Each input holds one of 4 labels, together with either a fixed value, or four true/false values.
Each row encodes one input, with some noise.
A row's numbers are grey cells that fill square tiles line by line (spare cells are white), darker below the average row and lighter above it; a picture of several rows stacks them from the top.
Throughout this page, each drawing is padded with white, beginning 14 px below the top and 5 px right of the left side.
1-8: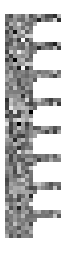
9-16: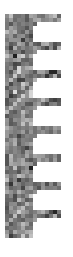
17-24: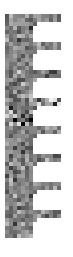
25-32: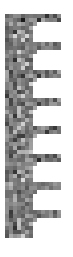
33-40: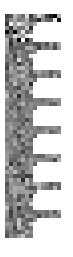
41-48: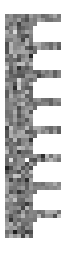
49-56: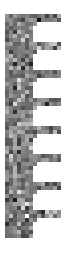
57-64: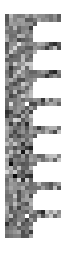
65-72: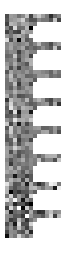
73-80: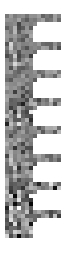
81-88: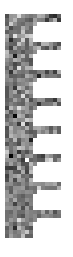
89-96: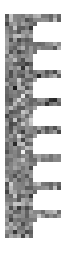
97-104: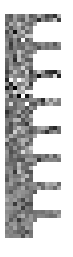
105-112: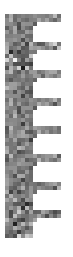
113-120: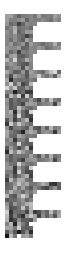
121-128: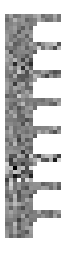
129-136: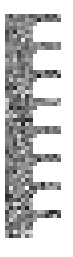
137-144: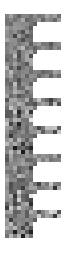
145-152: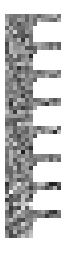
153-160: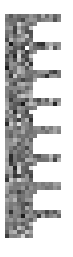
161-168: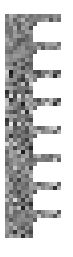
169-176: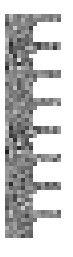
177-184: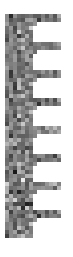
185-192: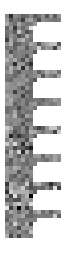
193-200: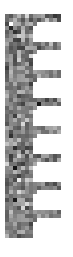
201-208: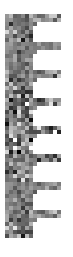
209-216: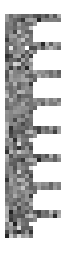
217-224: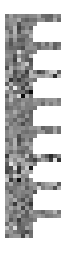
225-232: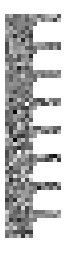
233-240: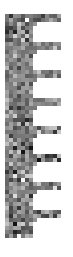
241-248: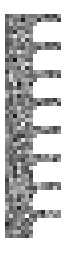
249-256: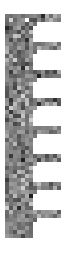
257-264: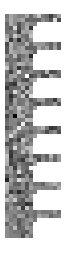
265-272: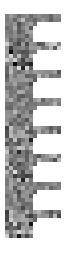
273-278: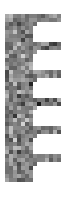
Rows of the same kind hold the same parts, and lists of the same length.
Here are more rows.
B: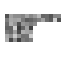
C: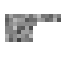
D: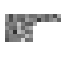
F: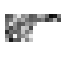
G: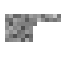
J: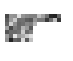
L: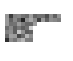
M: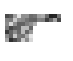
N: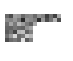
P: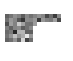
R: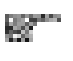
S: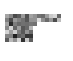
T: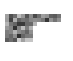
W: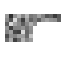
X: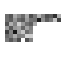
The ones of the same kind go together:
B, C, D, F, G, J, L, M, N, P, S, T, W, X
R

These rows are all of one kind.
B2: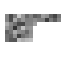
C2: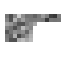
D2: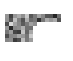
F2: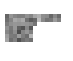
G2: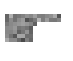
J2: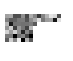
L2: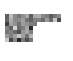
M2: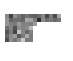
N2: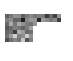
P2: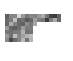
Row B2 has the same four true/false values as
C2 and M2.
